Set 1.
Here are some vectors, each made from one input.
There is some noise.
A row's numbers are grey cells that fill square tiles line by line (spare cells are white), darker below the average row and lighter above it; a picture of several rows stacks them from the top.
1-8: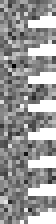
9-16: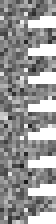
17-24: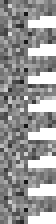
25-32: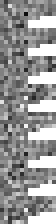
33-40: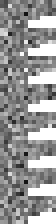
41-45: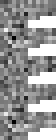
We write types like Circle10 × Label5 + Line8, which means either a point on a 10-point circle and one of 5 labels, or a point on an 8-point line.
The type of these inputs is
Line4 + Tree7.
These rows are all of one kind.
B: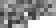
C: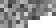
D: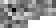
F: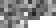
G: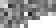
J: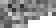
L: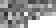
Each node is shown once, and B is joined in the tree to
F.
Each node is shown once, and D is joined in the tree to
J.
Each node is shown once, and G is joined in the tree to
L.
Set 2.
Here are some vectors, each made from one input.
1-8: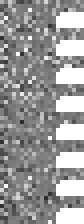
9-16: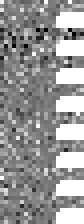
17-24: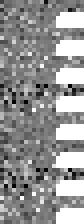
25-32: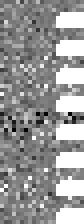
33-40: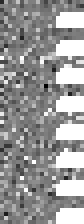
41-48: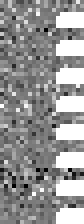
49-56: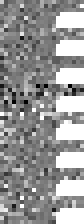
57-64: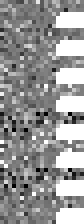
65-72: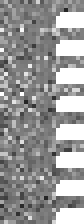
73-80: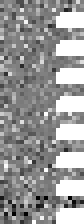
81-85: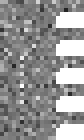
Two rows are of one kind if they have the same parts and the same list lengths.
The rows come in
3 kinds.
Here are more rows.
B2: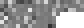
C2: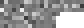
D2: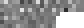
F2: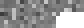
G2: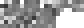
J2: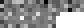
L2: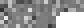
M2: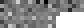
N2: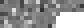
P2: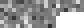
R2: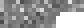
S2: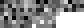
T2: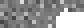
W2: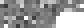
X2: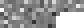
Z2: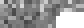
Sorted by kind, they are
B2, L2, P2
C2, D2, F2, G2, J2, M2, N2, R2, T2, W2, X2, Z2
S2

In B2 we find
a node of a 10-node tree.
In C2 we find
a node of a 10-node tree and four true/false values.
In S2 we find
a fixed value.
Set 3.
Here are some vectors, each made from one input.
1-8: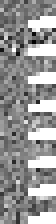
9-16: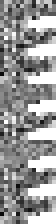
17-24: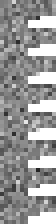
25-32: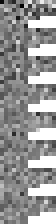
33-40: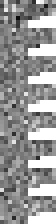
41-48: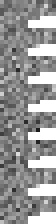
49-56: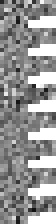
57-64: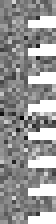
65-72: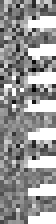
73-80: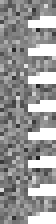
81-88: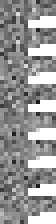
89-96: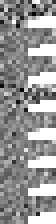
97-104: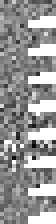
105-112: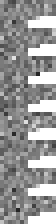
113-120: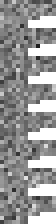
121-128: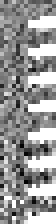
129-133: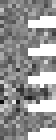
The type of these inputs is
Bool × Bool × Bool × Bool + Tree11.
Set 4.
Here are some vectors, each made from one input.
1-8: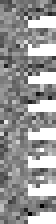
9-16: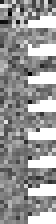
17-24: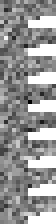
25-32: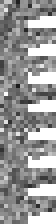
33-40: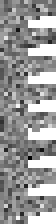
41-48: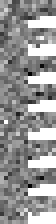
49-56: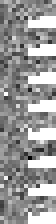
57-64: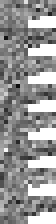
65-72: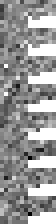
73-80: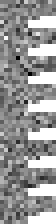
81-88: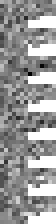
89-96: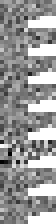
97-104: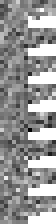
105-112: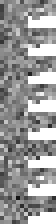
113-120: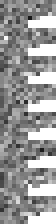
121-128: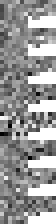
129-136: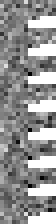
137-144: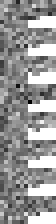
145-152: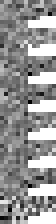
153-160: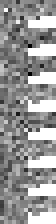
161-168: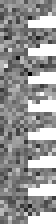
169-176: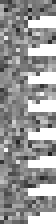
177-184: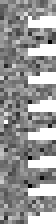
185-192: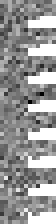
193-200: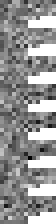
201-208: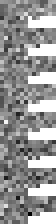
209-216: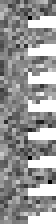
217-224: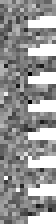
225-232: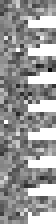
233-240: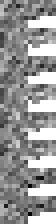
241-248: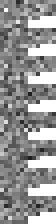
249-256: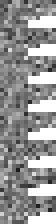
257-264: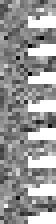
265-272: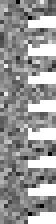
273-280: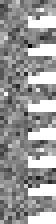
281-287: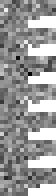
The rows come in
3 kinds.
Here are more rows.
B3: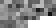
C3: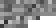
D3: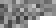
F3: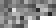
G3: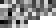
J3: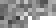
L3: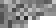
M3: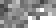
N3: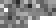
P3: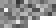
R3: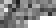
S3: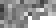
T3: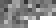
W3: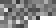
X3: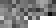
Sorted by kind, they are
B3, C3, F3, N3, P3, R3, W3, X3
D3, J3, L3, M3, S3, T3
G3

